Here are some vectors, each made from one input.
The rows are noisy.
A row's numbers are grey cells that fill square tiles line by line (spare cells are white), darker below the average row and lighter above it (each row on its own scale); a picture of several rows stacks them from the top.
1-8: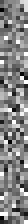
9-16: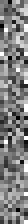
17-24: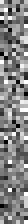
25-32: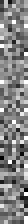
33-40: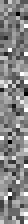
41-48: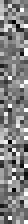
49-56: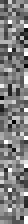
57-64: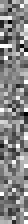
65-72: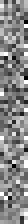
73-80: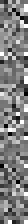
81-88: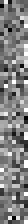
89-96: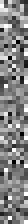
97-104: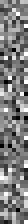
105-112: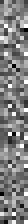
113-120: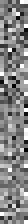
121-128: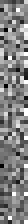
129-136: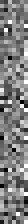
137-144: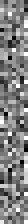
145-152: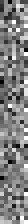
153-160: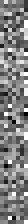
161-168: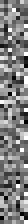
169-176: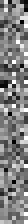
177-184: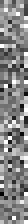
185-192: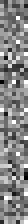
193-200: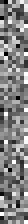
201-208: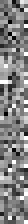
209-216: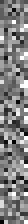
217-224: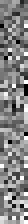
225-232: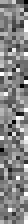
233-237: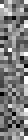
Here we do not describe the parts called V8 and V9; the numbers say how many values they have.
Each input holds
either one of 7 labels and a value of V9, or a point on a 7-point line and a true/false value, or a value of V8.
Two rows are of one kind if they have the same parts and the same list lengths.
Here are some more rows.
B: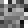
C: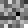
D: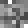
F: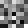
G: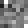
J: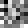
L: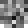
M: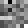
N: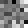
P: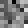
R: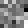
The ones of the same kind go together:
B, C, D, G, L, R
F, M
J, N, P

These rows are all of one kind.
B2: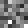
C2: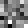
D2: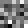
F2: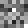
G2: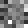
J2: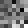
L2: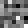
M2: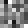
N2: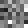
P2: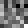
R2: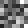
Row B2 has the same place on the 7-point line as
G2, L2, M2 and N2.
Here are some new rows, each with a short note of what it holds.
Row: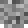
one of 7 labels and a value of V9
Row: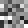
a value of V8
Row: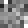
one of 7 labels and a value of V9
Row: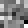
a value of V8
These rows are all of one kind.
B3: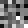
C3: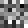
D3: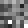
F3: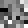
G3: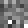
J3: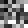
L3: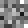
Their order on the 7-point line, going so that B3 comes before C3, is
G3, F3, D3, B3, J3, L3, C3.
